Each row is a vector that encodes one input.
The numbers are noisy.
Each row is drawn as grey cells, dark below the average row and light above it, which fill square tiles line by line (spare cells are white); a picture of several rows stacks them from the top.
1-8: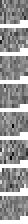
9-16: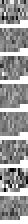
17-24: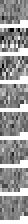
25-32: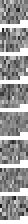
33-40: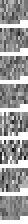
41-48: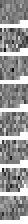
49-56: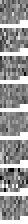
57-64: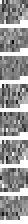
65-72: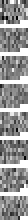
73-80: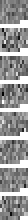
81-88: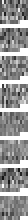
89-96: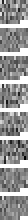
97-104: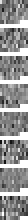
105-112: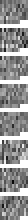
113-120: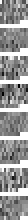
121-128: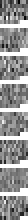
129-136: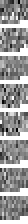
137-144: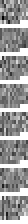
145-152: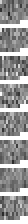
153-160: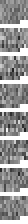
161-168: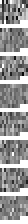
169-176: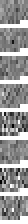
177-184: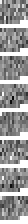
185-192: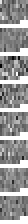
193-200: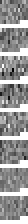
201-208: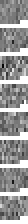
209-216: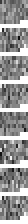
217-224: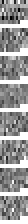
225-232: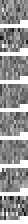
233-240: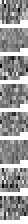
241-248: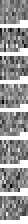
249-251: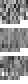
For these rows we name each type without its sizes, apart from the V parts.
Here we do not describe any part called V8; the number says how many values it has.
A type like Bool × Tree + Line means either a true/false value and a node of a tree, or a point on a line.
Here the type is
List(Bool × V8).
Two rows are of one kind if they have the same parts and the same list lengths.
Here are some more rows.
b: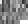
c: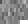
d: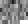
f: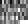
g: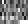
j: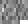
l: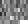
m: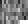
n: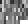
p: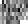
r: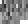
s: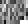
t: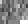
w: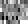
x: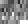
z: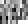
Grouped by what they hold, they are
b, d, p, r, t, x
c, f, g, j, l, m, n, s, w
z

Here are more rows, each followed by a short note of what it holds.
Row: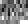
a list of one item
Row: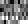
a list of one item
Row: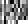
the empty list
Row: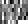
the empty list
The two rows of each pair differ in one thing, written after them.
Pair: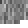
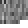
the true/false value in item 1 of the list
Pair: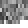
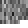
the true/false value in item 1 of the list
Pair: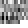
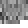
the value of V8 in item 1 of the list
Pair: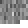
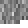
the value of V8 in item 1 of the list
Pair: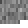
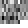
the true/false value in item 2 of the list
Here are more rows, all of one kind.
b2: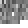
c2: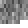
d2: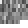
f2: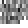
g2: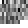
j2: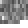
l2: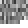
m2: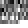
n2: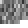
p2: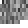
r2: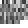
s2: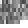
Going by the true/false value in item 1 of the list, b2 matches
c2, f2, l2 and m2.
